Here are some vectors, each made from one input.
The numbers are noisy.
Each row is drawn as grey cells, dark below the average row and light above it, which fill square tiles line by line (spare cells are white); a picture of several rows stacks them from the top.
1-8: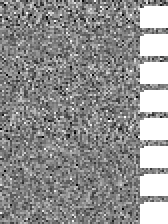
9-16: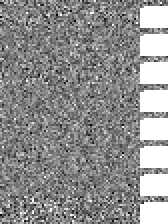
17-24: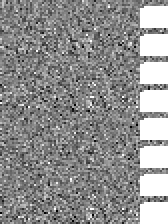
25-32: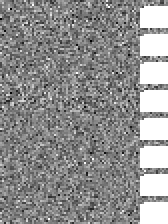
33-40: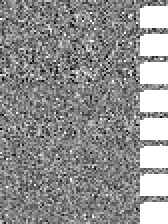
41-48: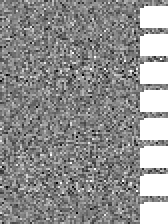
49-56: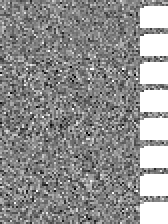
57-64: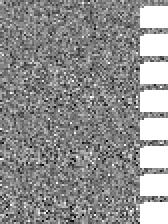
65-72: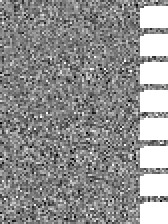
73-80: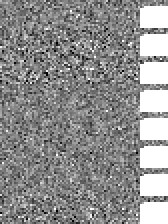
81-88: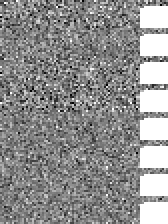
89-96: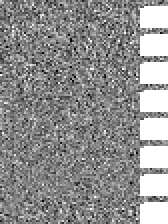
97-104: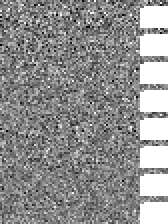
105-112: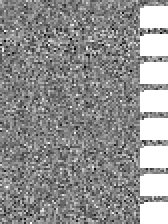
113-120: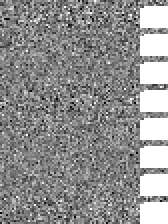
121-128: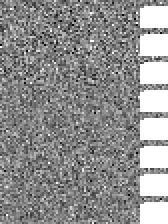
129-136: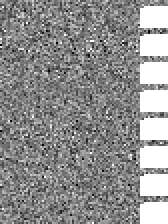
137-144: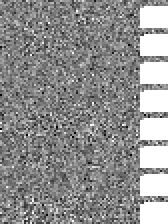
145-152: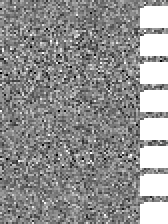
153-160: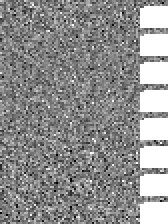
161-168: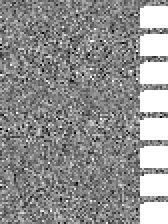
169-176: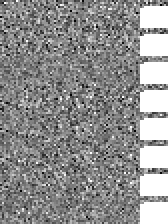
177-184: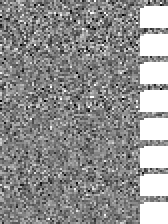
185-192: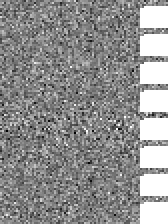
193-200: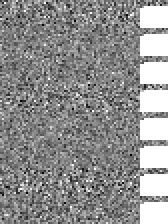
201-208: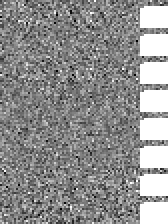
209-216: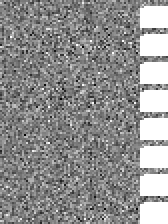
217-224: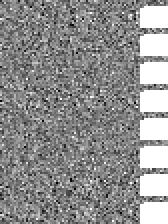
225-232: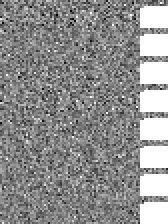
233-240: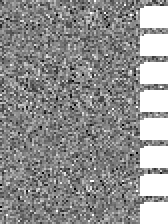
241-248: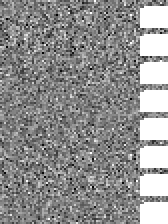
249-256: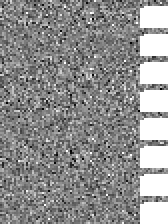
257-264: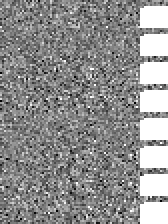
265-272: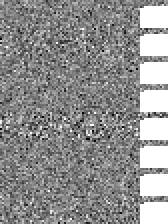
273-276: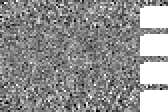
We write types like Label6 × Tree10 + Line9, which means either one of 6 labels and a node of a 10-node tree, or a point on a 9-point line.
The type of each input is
(Bool × Bool × Bool + Label5 × (Line6 + Line9)) × Tree11 × Tree11.
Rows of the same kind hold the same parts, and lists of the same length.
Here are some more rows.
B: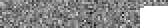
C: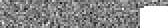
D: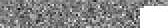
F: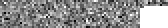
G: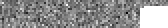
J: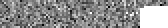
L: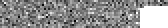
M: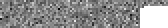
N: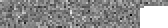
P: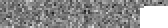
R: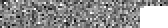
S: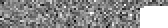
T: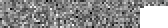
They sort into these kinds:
B, C, G, N, P
D, M, T
F, J, L, R, S

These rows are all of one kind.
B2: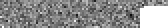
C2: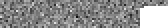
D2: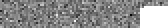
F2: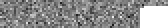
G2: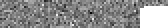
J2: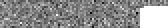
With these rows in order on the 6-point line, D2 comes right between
G2 and J2.
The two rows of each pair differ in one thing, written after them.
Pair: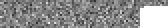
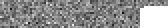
the node of one of the two trees
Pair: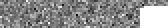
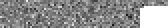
the place on the 6-point line
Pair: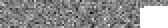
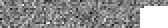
the place on the 6-point line
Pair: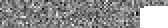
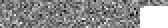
the place on the 6-point line
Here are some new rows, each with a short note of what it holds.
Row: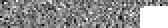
a node of each of two 11-node trees and three true/false values
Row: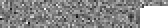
one of 5 labels, a point on a 6-point line and a node of each of two 11-node trees
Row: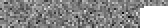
one of 5 labels, a point on a 6-point line and a node of each of two 11-node trees
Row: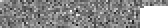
one of 5 labels, a point on a 9-point line and a node of each of two 11-node trees
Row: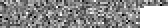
a node of each of two 11-node trees and three true/false values
